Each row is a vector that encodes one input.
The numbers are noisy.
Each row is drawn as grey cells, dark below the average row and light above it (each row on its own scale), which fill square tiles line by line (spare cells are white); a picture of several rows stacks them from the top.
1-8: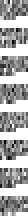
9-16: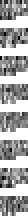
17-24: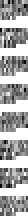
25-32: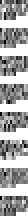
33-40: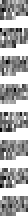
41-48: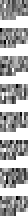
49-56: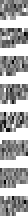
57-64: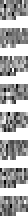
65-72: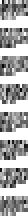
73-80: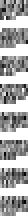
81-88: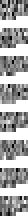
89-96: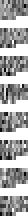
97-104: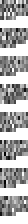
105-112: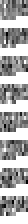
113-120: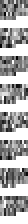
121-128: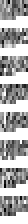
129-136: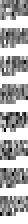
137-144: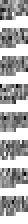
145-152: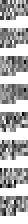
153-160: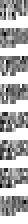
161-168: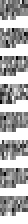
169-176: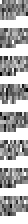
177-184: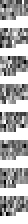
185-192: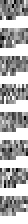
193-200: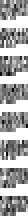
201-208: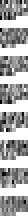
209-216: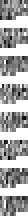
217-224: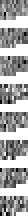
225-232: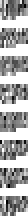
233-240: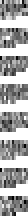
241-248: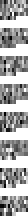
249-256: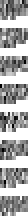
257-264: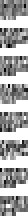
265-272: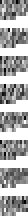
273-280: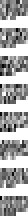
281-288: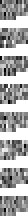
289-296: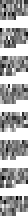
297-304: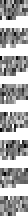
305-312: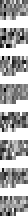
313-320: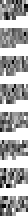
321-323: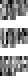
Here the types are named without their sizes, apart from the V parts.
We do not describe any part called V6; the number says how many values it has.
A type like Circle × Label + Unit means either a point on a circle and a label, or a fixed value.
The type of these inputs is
Label × Tree + V6.
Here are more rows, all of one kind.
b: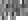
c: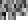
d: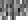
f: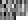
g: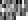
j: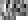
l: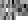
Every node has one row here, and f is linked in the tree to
c and g.
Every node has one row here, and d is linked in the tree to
b.
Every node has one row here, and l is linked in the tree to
g and j.
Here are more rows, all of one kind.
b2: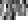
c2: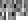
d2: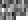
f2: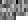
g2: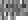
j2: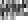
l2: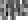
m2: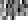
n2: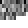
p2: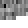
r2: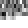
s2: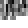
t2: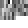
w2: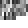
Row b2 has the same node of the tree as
l2, m2 and s2.
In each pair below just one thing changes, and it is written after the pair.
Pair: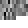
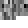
the node of the tree
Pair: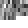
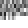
the node of the tree
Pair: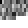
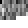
the label
